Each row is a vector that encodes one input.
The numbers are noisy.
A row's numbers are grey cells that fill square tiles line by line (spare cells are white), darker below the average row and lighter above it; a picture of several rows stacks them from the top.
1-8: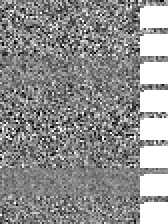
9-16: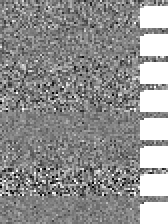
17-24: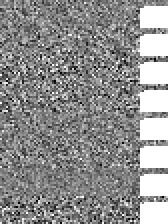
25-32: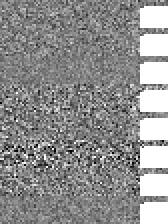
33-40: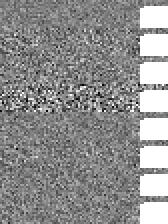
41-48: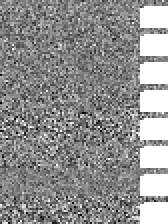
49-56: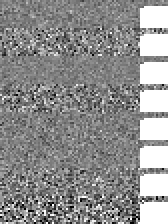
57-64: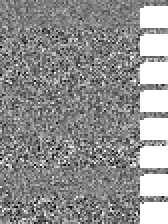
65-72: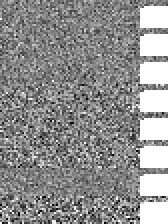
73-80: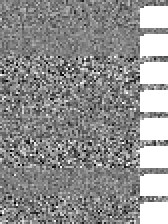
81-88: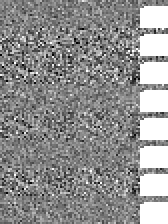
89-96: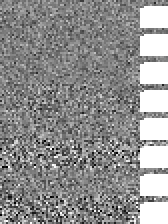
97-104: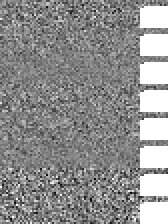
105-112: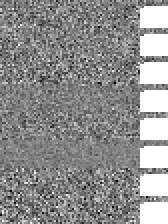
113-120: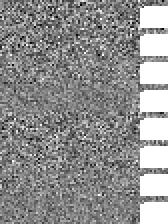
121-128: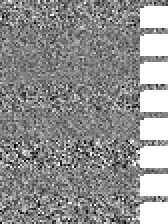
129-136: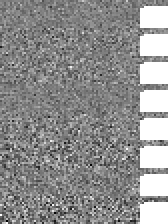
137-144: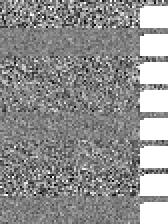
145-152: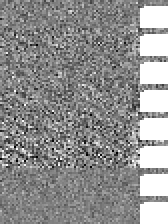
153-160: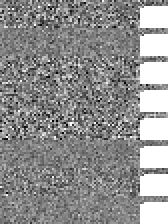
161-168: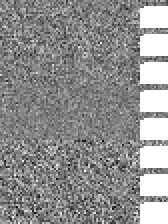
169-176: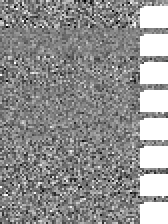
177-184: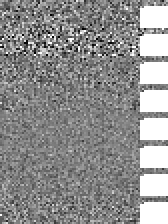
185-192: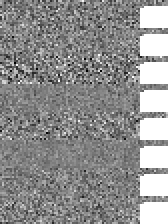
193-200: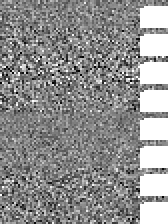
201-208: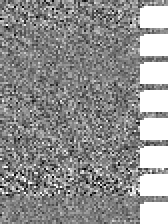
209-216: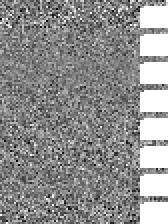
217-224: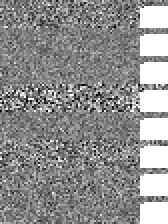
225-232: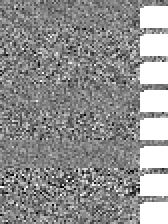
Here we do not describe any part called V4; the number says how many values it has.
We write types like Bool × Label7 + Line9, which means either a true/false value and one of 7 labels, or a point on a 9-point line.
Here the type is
(Bool × Bool × Bool + Label7) × Line5 × Tree9 × V4 + Tree8.
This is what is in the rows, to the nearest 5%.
About 75% of them hold a point on a 5-point line, a node of a 9-node tree and a value of V4, together with either one of 7 labels, or three true/false values. The rest hold a node of an 8-node tree.
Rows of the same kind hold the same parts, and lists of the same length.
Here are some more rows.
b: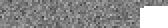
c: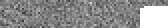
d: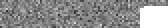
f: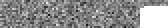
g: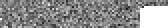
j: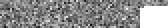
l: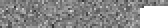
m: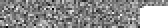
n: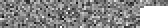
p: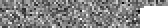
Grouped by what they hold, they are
b, d, g, l, m
c, p
f, j, n

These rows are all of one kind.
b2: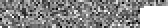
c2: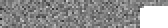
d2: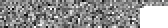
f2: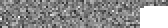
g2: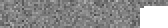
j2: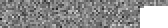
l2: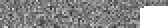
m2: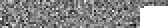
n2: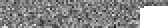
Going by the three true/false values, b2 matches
d2, g2 and m2.
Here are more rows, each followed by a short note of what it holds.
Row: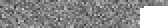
one of 7 labels, a point on a 5-point line, a node of a 9-node tree and a value of V4
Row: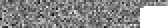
one of 7 labels, a point on a 5-point line, a node of a 9-node tree and a value of V4
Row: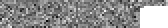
a node of an 8-node tree
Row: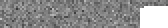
one of 7 labels, a point on a 5-point line, a node of a 9-node tree and a value of V4
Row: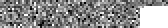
a node of an 8-node tree
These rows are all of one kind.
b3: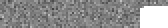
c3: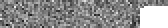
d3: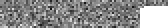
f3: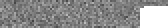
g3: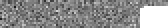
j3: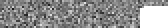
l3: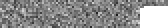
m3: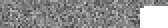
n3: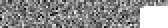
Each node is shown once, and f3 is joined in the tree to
l3.
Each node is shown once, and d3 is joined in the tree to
b3.
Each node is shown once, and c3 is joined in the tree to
l3.
